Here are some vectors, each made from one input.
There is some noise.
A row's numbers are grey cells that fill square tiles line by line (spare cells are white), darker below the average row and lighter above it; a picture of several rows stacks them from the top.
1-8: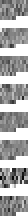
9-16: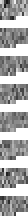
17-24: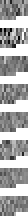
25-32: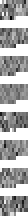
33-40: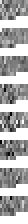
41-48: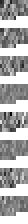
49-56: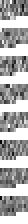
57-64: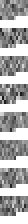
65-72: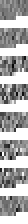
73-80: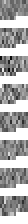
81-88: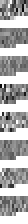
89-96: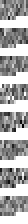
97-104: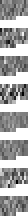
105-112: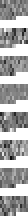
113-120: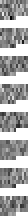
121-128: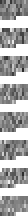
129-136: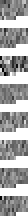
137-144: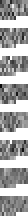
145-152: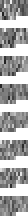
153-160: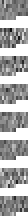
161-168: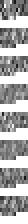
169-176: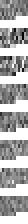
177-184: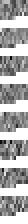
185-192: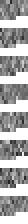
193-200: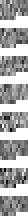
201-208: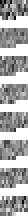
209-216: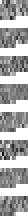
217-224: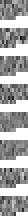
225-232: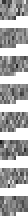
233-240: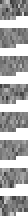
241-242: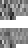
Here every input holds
either a point on a 15-point line and a node of a 10-node tree, or a node of a 9-node tree.
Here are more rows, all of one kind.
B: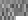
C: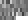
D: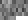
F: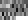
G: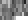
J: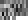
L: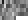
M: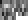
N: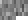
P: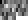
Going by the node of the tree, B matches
C, M and P.
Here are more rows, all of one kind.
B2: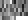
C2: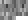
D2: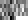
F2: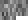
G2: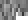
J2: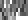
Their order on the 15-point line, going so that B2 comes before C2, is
F2, B2, G2, C2, J2, D2.
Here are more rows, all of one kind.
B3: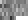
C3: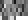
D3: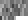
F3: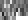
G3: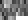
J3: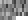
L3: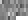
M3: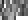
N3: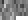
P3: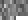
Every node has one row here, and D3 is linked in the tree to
J3.
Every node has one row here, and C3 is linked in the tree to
J3 and M3.
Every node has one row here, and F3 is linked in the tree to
G3.
